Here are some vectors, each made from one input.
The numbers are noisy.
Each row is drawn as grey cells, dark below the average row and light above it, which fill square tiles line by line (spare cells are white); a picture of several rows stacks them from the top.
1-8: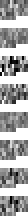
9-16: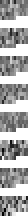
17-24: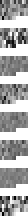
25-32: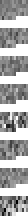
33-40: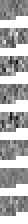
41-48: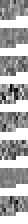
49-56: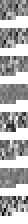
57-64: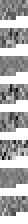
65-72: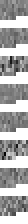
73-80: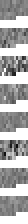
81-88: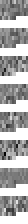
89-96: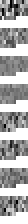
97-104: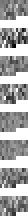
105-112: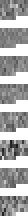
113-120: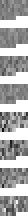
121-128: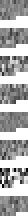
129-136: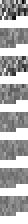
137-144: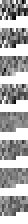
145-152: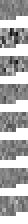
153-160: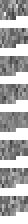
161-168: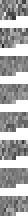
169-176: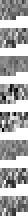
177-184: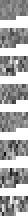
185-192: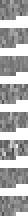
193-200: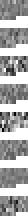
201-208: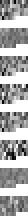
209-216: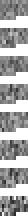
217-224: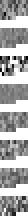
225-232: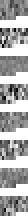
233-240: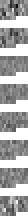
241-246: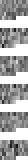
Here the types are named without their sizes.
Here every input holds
a label, together with either a point on a circle, or a label.
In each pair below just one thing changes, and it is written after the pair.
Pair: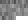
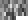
the label
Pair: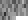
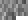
the place on the circle
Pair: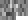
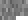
the place on the circle
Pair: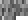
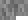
the label
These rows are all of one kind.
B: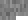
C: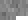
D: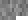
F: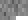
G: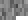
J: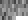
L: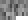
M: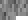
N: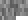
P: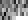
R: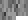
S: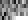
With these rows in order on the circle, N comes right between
B and S.
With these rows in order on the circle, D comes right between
B and L.
